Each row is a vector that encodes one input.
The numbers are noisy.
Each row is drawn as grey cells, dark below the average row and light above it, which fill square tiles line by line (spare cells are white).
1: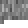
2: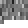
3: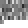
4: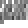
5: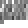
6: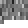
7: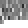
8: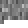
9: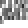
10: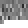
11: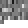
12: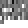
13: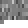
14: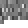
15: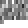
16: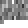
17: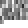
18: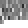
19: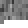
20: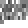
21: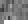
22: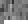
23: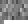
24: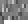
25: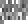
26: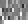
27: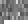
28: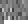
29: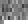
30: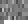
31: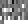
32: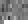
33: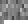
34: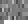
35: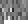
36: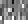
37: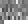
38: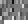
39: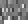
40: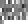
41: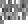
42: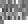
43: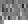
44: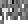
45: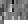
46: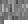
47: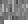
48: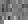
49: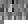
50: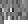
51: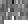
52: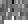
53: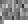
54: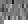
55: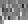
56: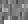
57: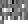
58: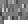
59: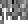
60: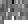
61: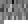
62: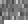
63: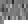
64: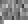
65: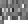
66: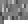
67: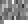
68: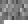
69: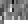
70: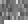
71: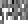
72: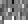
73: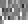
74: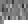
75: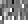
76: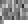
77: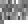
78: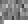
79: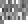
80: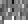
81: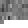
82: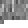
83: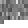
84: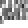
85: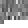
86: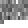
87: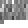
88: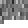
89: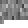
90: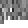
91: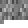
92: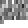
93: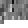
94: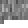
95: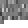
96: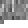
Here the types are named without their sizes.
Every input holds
three true/false values.
